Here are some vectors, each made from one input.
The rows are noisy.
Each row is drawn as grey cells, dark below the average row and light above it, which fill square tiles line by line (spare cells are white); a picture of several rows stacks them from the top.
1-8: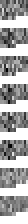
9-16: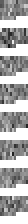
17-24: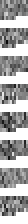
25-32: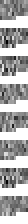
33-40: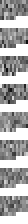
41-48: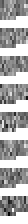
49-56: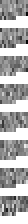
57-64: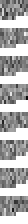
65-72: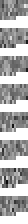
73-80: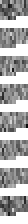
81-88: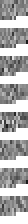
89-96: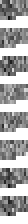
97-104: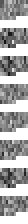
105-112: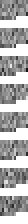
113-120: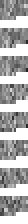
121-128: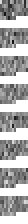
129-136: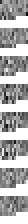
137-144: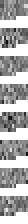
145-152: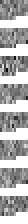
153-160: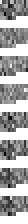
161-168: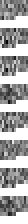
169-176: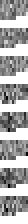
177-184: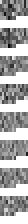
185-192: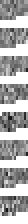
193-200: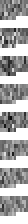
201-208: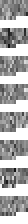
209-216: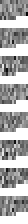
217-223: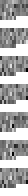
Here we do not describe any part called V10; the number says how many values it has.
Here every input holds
either a point on a 4-point line and a true/false value, or a value of V10.
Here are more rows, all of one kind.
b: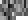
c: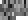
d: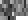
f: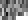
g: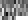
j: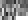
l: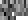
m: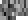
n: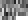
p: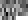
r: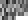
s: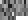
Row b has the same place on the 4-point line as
l, m and n.
